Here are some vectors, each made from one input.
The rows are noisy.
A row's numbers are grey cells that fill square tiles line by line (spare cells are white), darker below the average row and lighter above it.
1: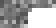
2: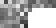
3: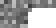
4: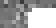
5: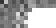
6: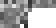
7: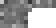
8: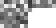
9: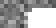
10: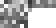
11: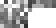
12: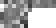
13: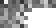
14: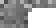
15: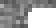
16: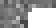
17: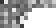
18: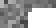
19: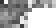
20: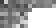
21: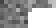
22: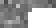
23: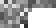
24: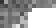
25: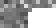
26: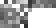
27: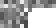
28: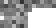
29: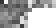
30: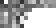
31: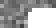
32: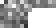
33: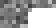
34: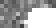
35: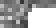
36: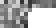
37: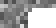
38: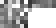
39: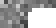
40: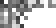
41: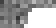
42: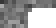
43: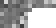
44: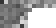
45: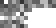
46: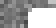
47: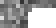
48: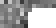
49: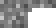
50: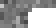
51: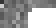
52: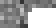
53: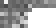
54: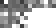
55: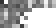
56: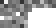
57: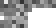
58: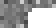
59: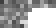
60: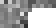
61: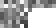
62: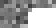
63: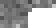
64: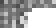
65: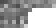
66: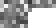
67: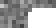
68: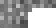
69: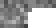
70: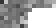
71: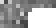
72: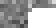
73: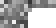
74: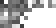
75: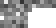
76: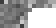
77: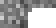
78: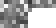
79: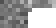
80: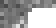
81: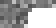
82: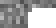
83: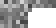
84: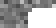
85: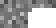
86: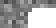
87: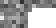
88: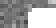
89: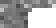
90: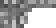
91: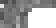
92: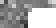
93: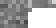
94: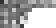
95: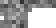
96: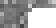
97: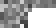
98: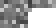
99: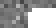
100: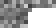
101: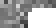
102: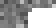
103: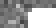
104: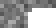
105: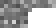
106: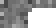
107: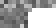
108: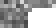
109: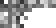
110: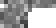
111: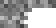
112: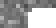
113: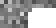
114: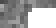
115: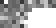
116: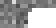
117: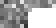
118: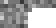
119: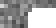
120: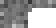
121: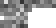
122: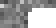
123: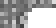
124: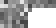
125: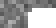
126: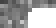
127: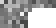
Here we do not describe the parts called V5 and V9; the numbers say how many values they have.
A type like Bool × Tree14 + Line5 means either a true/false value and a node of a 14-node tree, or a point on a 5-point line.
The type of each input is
Bool × (Line6 + V5) × V9.
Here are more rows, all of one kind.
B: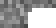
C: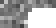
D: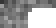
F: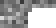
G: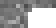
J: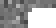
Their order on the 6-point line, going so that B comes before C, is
J, G, D, B, C, F.
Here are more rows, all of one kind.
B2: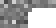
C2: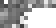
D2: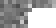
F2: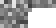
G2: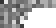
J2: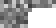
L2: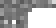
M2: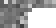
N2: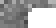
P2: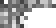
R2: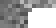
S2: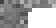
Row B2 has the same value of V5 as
G2, L2 and P2.
